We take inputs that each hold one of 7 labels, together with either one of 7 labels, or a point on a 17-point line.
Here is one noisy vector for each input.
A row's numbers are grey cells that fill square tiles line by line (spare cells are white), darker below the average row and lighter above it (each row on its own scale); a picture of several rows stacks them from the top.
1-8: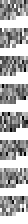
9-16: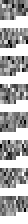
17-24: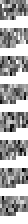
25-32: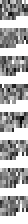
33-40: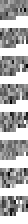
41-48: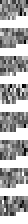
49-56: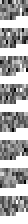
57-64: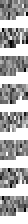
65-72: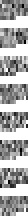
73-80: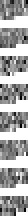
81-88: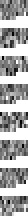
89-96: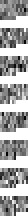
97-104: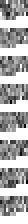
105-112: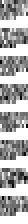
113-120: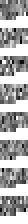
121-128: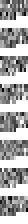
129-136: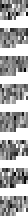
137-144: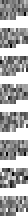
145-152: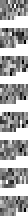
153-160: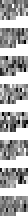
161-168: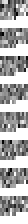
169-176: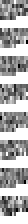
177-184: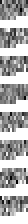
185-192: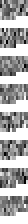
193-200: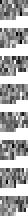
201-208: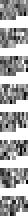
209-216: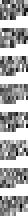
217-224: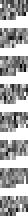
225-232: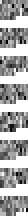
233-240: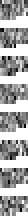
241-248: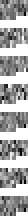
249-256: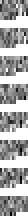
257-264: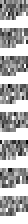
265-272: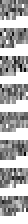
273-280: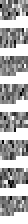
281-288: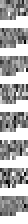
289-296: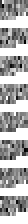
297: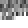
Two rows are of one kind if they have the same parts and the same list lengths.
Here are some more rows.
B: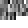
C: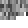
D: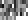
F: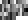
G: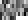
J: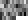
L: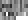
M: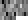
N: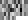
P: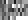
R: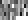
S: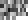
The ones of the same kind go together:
B, C, D, L, M, P, R
F, G, J, N, S

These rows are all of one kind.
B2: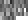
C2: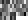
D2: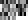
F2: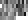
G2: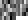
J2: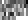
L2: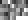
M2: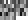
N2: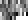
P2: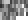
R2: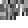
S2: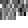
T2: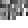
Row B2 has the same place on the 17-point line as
L2, M2, P2 and T2.
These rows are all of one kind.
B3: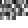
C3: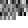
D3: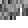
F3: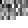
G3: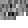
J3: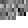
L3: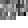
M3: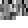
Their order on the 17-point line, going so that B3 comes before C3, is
B3, L3, F3, G3, C3, M3, J3, D3.
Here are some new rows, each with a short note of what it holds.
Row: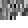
one of 7 labels and a point on a 17-point line
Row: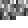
two labels (each one of 7)
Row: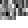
one of 7 labels and a point on a 17-point line
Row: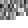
two labels (each one of 7)
